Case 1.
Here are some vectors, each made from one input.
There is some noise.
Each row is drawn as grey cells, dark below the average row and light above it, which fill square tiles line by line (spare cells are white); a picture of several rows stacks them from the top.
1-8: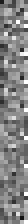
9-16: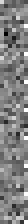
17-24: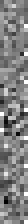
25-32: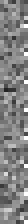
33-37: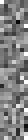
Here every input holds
either a point on a 4-point line, or a point on a 5-point line.
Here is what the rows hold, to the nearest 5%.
About 45% of them hold a point on a 4-point line. The rest hold a point on a 5-point line.
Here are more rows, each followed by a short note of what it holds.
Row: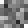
a point on a 5-point line
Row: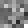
a point on a 5-point line
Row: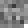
a point on a 5-point line
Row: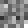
a point on a 5-point line
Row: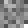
a point on a 4-point line
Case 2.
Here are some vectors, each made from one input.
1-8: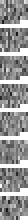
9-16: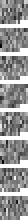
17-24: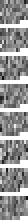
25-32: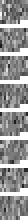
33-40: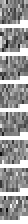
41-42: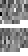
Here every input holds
a point on a 6-point line, together with either a fixed value, or three true/false values.
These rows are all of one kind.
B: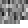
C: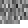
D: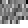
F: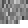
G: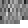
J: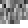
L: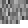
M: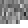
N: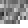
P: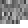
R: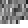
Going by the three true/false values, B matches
F, G and L.
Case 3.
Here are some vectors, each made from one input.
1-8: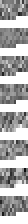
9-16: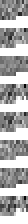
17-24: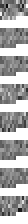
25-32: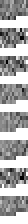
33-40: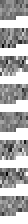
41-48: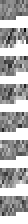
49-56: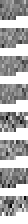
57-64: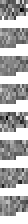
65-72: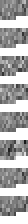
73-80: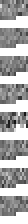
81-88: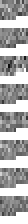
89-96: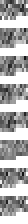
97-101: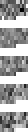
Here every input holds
either a point on a 7-point line, or a point on a 9-point line.
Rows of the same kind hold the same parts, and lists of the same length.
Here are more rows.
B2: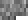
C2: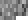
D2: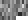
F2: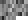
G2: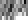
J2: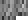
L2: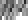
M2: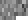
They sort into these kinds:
B2, C2, D2, F2, J2, M2
G2, L2

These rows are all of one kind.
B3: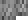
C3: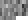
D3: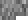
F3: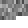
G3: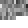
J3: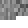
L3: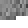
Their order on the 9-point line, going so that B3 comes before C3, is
G3, F3, B3, L3, J3, D3, C3.
